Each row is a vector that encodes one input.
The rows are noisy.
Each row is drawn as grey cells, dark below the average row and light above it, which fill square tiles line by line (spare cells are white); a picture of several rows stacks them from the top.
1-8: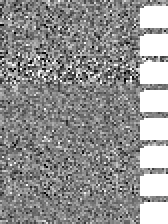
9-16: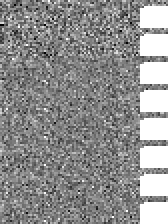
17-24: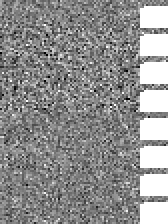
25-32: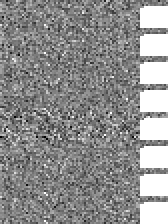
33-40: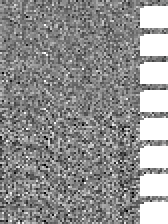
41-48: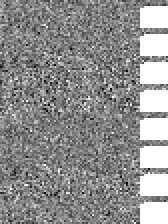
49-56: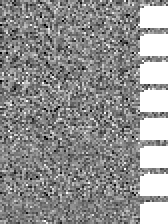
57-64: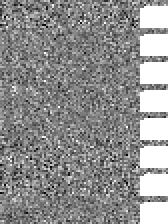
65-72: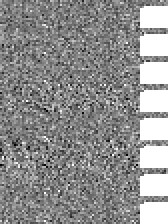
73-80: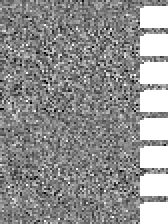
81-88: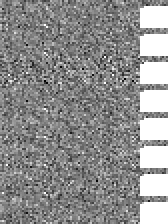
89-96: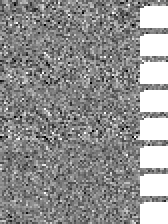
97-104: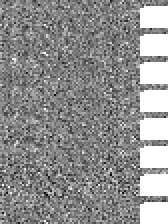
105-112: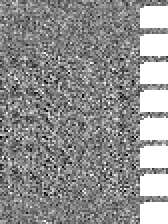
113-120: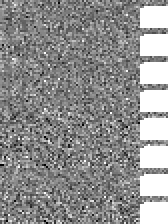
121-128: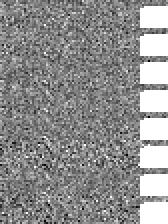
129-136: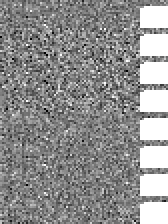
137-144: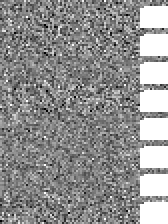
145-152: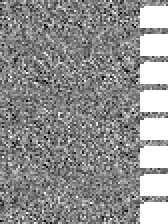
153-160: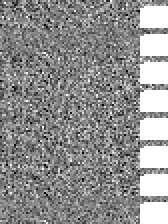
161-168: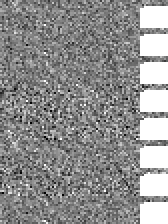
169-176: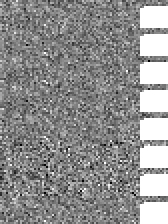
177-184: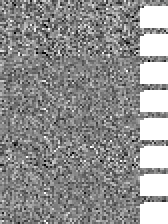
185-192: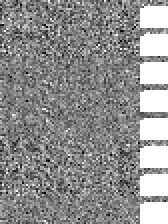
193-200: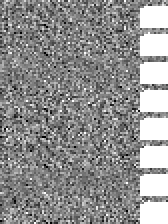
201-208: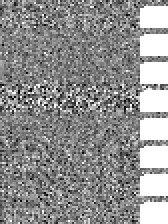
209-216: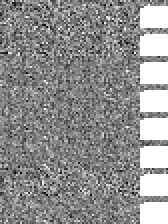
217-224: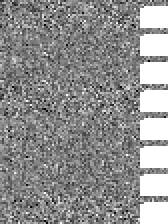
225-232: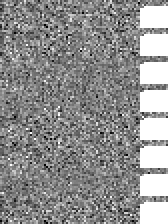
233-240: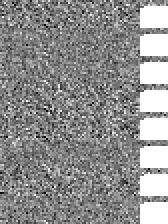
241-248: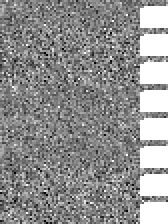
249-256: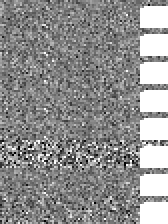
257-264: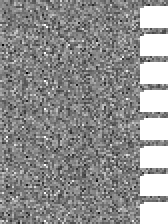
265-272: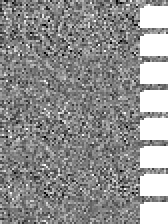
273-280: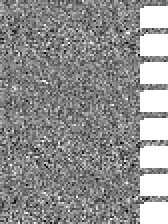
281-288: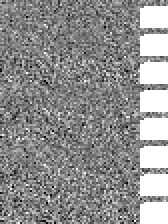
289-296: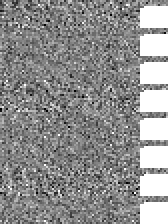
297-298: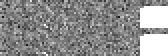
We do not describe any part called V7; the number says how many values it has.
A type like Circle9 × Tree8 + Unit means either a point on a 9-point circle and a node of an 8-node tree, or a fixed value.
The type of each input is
List2(Line10 × V7).
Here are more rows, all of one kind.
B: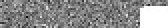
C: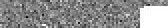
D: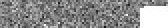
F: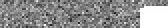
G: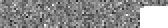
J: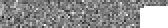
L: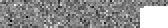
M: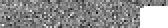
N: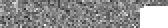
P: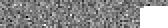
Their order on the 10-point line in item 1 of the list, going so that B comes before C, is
M, J, N, B, D, G, P, C, F, L.
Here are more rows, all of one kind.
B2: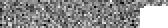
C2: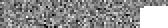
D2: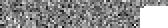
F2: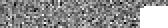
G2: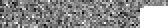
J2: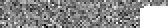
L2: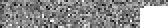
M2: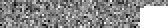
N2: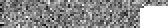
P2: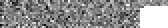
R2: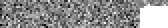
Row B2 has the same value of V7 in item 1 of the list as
J2 and P2.
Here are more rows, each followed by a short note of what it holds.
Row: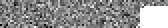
a list of two items
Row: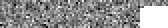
a list of two items
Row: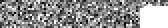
the empty list
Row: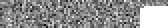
a list of two items
